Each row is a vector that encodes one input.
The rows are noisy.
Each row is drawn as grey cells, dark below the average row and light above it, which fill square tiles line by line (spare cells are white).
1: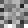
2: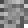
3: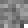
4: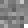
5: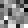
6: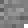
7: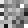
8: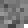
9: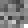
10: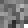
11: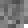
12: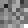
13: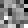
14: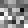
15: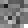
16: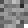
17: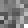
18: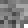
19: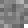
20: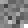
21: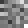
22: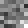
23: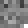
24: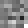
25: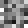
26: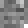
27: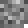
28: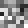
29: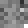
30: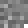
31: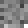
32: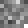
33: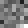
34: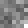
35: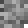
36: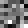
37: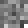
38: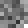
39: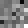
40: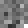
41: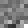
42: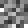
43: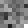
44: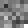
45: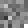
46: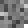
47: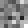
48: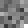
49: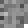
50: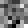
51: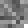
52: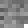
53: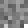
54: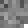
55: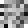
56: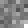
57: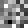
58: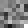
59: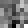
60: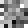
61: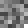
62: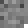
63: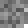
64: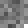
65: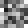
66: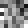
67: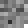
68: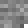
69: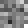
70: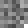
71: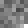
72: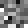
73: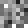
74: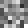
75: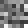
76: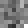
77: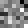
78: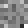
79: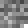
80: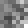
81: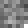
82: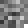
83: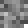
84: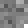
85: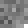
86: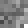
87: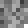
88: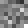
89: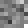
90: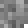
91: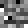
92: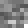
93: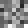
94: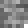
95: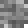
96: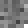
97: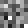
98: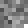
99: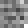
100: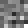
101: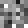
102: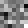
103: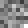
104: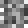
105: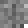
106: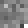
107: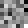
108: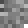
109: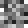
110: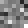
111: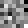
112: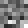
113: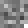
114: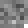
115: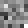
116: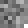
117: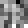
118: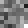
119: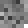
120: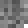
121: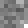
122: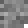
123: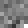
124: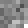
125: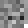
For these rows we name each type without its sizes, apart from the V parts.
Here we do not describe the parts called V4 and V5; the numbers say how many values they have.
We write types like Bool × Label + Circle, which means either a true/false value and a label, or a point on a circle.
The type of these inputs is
(Bool × Bool × Bool + V5) × V4 + Label.
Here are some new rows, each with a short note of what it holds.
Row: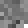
three true/false values and a value of V4
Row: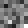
three true/false values and a value of V4
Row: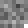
three true/false values and a value of V4
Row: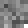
three true/false values and a value of V4
